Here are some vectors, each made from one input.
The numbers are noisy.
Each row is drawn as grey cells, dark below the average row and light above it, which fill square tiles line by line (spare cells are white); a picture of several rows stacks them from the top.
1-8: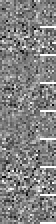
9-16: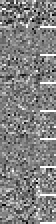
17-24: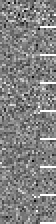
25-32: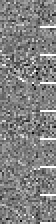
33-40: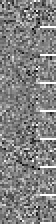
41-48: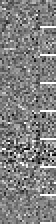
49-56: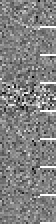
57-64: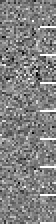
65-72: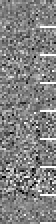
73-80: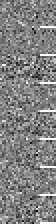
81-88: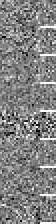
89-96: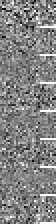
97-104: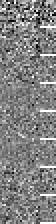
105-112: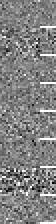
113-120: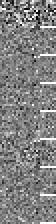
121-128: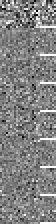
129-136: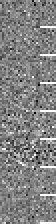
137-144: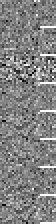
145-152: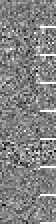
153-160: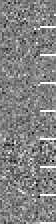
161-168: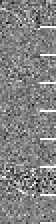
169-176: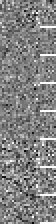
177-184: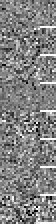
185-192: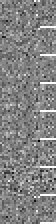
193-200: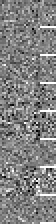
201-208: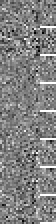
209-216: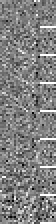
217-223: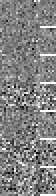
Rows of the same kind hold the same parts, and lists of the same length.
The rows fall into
2 kinds.
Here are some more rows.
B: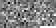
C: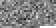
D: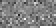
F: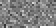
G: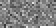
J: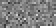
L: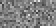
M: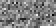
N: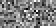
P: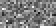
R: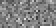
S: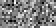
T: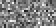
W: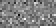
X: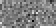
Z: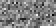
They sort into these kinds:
B, C, D, F, G, J, L, M, N, P, R, T, W, X, Z
S

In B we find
a point on a 5-point circle and one of 4 labels.
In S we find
a fixed value.
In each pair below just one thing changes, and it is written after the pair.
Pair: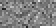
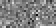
the place on the 5-point circle
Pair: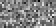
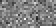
the place on the 5-point circle
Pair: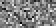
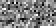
the label
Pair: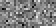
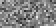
the place on the 5-point circle
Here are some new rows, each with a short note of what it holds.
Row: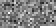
a fixed value
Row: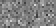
a point on a 5-point circle and one of 4 labels
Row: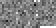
a point on a 5-point circle and one of 4 labels
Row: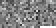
a point on a 5-point circle and one of 4 labels
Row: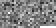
a fixed value
